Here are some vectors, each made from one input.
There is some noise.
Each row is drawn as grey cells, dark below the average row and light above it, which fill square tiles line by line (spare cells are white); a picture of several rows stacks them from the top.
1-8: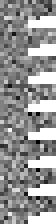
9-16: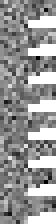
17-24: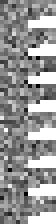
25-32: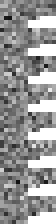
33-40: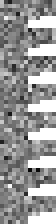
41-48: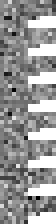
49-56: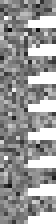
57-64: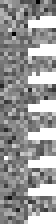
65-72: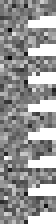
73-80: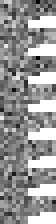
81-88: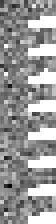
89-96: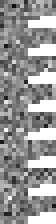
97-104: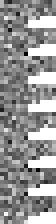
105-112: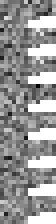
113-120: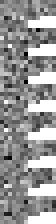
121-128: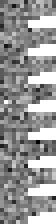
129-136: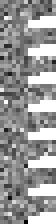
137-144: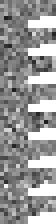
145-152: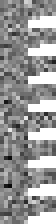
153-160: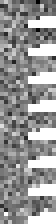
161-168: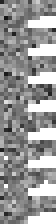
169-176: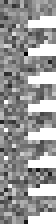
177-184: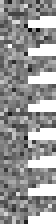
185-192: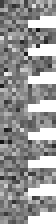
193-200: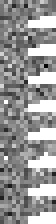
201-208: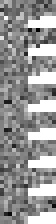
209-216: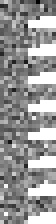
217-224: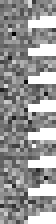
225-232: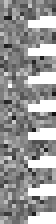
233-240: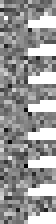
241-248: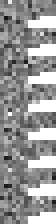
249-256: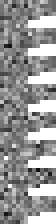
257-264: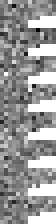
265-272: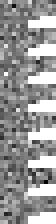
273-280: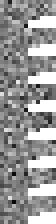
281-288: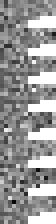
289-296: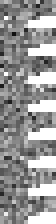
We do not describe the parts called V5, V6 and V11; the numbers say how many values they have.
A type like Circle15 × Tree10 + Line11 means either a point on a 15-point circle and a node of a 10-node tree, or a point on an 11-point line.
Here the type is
Bool × Bool × Bool × (Line8 + V6) + (Line10 + V5) × V11.
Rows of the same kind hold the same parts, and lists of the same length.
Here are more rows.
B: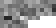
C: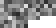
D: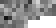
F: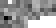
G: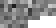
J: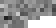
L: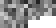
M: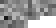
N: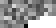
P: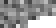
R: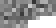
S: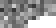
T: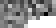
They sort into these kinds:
B, D, F, J, M
C, L, N
G, P, R
S, T

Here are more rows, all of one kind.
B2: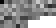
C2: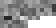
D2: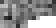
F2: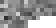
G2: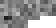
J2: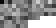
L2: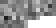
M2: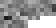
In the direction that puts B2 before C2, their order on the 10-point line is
D2, B2, J2, G2, F2, M2, C2, L2.
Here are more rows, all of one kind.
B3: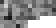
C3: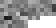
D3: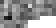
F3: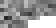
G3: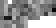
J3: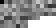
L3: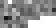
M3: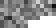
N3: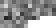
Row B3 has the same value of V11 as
D3 and N3.
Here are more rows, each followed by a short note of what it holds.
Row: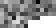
three true/false values and a value of V6
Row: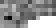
a point on a 10-point line and a value of V11
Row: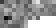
a point on a 10-point line and a value of V11
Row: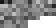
a point on a 10-point line and a value of V11
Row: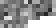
a point on an 8-point line and three true/false values
